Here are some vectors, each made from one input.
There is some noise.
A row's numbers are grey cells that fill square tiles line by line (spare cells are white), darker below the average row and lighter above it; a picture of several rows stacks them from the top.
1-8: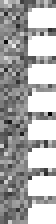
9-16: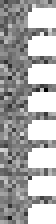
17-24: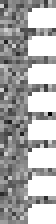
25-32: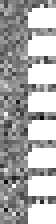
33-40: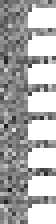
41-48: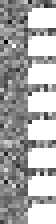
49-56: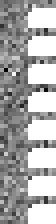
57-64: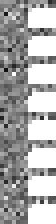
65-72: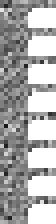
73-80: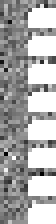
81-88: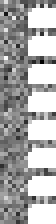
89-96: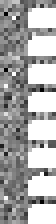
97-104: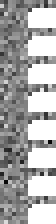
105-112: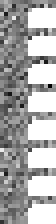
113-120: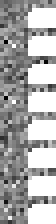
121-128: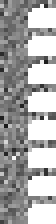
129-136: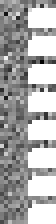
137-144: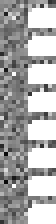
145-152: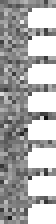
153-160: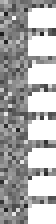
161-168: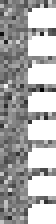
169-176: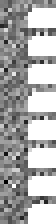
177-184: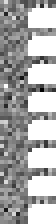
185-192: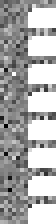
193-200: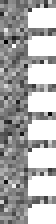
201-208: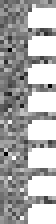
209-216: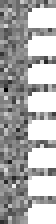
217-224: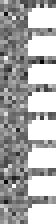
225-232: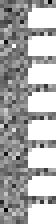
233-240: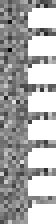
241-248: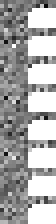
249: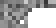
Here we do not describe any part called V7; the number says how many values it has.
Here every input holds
either a point on a 4-point line and a value of V7, or a list of up to three points on a 5-point line.
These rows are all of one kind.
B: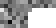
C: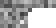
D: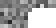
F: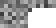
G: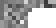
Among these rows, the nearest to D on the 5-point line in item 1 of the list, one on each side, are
B and F.
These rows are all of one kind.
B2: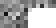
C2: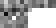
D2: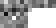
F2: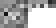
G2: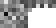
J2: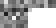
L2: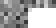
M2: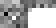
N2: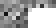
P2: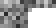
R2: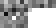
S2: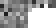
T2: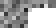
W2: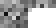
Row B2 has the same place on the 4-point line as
F2, L2, N2 and T2.
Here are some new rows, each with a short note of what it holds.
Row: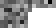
a list of one item
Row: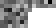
a list of one item
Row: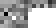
a point on a 4-point line and a value of V7
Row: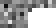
a list of two items
